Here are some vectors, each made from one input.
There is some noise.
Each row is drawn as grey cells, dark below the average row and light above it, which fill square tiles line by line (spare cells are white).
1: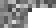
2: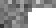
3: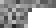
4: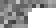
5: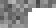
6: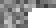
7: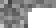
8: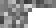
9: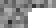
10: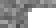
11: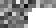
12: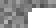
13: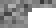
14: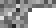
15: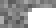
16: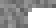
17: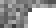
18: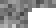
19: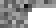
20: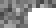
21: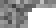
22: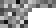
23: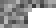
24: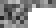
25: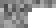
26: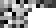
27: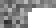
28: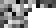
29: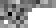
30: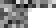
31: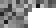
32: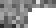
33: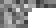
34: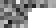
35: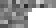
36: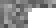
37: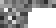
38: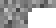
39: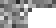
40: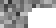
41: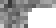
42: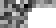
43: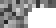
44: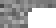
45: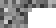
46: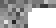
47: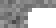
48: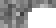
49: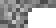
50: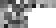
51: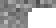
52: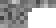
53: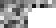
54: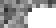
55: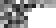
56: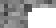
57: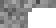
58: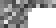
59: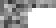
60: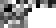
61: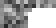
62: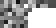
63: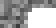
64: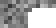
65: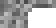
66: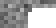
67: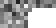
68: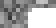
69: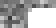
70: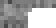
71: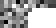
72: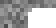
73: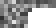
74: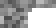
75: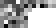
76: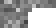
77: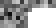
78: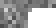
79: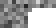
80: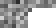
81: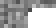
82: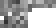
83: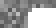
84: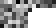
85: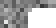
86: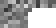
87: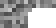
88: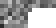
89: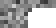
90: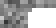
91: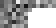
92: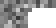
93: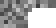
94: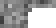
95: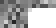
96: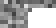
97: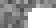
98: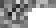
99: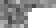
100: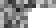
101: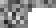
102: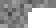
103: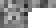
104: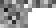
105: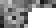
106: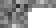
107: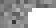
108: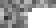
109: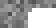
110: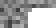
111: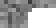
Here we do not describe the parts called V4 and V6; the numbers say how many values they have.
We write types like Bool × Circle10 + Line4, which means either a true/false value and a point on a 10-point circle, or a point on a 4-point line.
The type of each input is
Bool × Line5 × V4 × V6.
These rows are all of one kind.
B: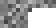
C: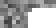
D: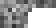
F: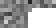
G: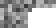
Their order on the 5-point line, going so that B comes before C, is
D, B, C, G, F.
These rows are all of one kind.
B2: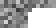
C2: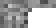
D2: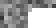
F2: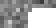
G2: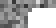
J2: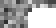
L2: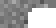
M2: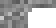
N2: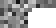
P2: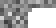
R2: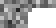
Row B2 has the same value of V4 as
C2, G2, J2 and N2.
